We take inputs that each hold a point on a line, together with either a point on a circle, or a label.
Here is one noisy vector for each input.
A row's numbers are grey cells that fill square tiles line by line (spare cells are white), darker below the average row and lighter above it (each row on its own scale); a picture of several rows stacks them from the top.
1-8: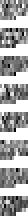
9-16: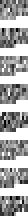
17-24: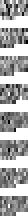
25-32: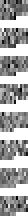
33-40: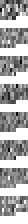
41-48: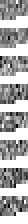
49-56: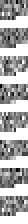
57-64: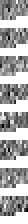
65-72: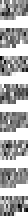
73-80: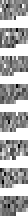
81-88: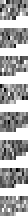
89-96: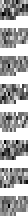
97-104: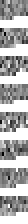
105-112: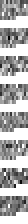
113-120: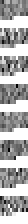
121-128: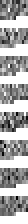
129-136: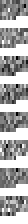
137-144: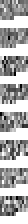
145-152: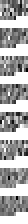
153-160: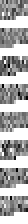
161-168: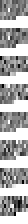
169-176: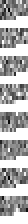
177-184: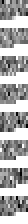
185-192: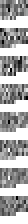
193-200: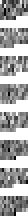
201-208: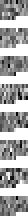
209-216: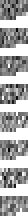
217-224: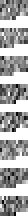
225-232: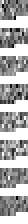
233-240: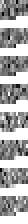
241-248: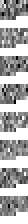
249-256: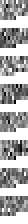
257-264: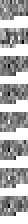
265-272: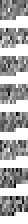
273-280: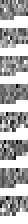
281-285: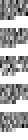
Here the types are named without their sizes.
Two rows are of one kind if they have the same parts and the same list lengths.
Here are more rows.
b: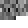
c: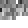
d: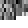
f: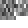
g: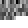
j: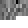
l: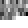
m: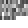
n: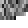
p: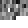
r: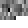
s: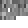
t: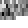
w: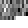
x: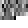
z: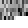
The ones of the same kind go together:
b, d, f, n, r, t, x
c, g, j, l, m, p, s, w, z

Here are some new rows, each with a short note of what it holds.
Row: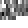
a label and a point on a line
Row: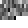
a label and a point on a line
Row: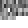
a point on a circle and a point on a line
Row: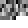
a point on a circle and a point on a line
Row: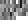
a label and a point on a line
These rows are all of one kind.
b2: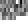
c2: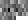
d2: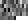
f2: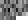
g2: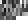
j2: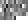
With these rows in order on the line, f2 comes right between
d2 and g2.
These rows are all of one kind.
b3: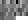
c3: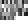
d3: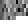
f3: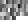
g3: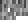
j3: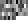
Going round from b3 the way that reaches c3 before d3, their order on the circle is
b3, c3, j3, f3, g3, d3.
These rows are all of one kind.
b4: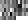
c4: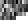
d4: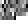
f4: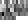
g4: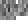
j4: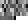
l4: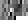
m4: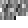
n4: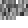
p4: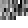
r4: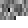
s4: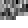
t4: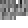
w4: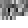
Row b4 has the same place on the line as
f4, m4, p4 and r4.
